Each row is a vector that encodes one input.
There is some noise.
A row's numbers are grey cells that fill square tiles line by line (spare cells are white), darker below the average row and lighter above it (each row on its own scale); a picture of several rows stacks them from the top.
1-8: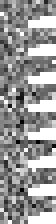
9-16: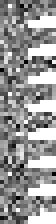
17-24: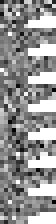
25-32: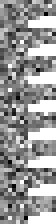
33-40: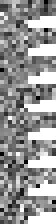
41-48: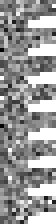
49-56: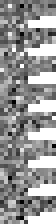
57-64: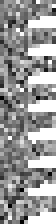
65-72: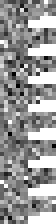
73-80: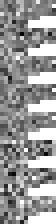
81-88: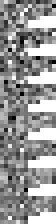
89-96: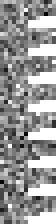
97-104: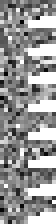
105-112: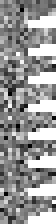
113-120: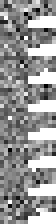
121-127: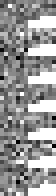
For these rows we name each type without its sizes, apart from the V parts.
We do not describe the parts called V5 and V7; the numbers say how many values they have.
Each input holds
a value of V7, together with either a point on a line and a true/false value, or a value of V5.
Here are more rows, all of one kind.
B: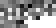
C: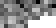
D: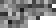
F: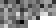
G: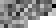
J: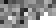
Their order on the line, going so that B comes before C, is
B, C, F, J, D, G.
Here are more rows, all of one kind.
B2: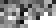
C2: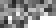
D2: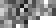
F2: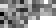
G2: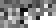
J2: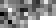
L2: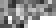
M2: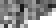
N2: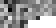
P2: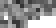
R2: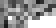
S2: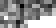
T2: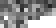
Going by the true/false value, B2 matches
G2, N2 and T2.
